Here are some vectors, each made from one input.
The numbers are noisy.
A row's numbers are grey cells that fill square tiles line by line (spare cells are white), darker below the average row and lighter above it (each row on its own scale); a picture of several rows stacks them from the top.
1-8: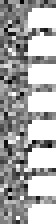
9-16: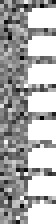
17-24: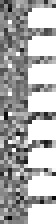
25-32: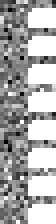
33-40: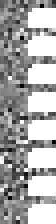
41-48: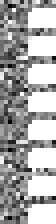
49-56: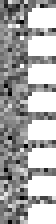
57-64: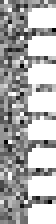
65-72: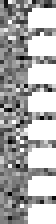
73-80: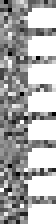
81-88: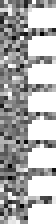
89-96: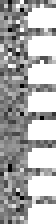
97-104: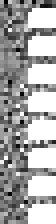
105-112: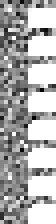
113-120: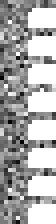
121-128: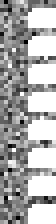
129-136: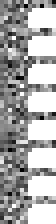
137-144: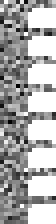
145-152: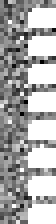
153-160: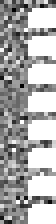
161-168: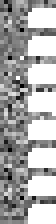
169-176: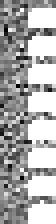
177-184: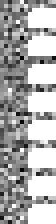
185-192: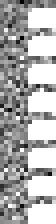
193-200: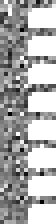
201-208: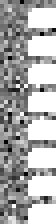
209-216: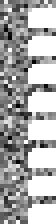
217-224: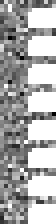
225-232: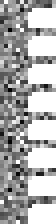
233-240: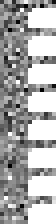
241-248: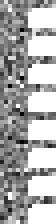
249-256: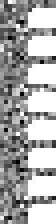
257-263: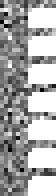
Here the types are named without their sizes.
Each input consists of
a list of points on a circle.
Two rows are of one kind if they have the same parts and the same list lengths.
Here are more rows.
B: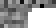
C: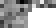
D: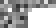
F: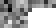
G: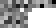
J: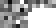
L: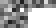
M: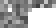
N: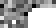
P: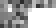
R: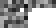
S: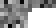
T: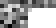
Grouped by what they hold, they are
B, C, G, R, S, T
D, L, M, P
F, J
N

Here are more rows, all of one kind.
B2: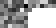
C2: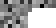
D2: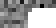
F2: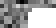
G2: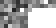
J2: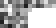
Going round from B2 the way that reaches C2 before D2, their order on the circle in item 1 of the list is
B2, G2, J2, F2, C2, D2.
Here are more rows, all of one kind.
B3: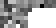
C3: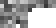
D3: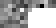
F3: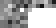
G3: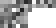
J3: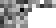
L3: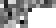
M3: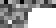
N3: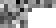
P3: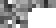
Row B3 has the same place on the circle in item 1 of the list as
C3, L3, M3 and P3.
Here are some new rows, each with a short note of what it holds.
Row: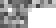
a list of two items
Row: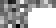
a list of one item
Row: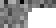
a list of three items
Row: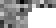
a list of three items
